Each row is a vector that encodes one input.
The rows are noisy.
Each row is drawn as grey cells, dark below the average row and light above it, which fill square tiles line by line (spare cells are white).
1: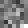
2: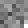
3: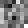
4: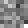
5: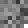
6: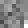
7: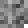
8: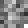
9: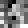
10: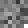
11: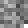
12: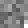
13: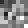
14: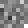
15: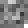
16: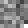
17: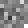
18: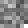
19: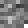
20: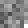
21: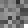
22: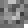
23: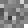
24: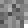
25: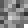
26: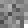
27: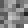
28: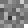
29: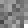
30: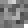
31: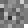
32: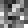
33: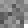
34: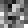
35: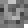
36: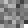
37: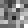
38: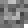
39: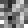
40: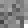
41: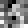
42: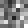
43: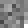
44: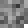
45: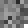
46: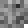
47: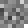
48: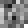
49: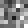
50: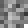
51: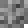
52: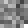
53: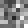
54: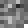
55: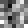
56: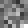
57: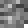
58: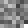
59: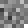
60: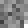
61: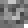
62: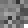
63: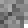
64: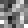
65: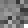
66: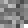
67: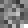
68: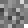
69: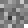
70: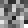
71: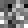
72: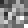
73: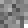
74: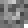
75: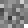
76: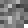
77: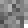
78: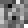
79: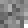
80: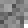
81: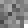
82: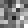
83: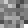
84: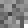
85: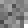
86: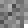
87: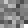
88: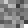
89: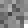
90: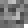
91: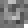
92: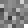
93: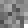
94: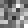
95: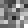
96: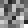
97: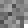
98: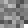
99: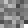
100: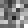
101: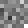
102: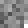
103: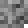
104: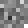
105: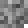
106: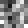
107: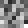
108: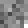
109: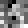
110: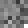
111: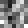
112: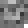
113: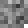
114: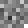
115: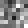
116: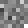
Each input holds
one of 9 labels and a true/false value.
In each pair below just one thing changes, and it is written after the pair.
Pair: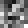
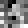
the label
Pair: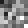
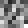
the label
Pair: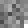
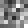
the true/false value
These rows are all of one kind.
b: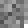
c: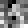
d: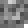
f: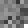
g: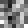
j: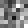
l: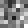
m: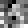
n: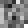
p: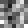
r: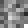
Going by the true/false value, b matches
d, f and r.
